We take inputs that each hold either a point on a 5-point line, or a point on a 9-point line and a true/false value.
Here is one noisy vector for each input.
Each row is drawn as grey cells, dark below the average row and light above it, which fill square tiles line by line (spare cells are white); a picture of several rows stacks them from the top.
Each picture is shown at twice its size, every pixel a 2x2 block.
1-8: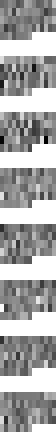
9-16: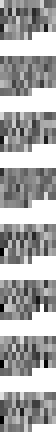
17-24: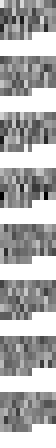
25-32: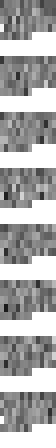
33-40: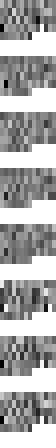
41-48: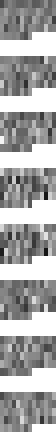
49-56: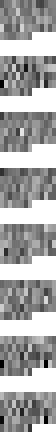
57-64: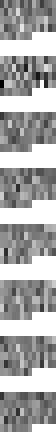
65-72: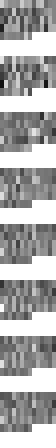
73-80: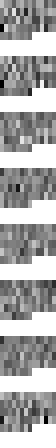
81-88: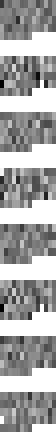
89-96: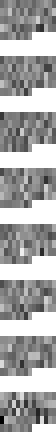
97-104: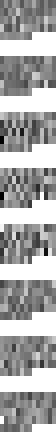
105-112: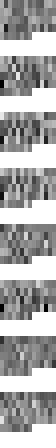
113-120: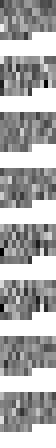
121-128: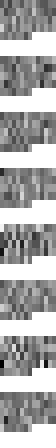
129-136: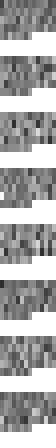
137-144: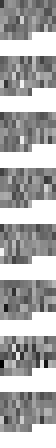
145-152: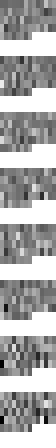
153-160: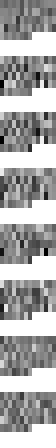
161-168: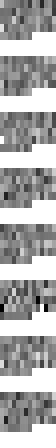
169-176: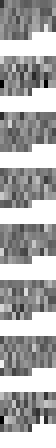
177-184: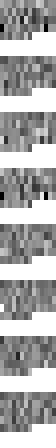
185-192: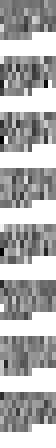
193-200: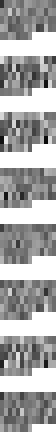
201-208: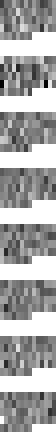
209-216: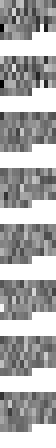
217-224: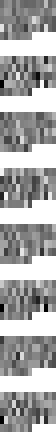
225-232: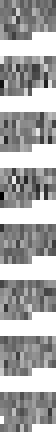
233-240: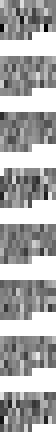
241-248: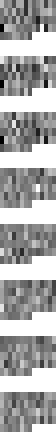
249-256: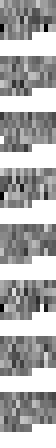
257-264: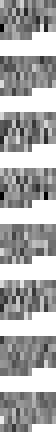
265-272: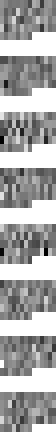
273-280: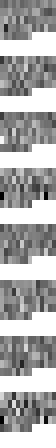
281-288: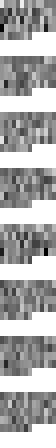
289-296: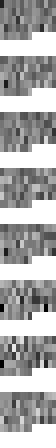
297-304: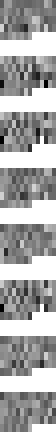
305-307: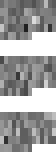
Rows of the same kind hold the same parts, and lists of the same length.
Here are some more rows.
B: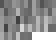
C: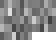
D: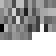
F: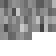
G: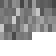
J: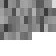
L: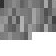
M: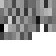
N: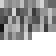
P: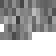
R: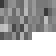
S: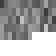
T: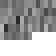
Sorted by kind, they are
B, C, F, G, J, L, P, R, S, T
D, M, N

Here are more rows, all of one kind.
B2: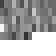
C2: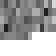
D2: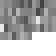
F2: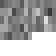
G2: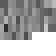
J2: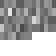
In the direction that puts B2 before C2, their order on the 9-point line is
B2, D2, C2, G2, J2, F2.
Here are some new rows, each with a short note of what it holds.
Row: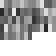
a point on a 5-point line
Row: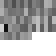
a point on a 9-point line and a true/false value
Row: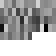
a point on a 5-point line
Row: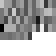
a point on a 5-point line
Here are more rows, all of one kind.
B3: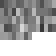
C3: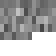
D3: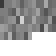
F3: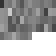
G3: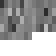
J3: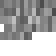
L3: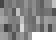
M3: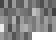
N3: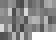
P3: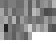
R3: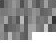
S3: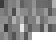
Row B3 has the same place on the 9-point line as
L3 and S3.
